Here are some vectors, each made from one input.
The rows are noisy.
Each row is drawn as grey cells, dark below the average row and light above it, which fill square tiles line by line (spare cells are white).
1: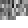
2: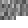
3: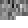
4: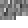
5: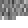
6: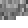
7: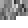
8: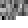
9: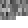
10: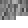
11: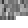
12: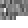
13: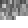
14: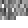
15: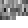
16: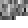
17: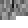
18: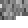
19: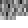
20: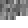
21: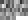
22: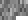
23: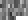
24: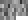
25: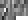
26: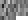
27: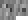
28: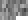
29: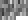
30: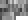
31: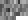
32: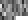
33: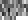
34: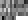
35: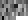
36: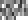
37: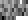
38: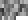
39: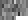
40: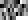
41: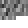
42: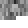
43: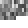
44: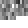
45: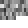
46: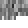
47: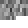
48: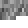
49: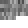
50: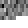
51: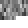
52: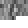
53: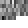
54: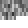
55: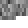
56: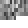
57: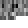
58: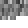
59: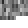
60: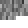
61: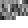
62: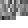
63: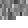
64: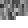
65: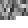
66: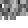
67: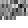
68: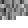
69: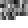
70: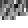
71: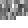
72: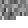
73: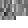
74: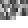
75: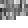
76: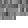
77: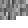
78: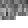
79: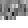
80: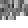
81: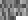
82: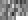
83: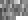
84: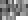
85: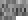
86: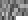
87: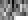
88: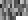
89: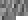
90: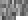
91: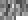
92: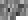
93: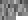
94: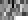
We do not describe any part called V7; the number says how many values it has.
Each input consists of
either a point on a 6-point line, or three true/false values, or a value of V7.
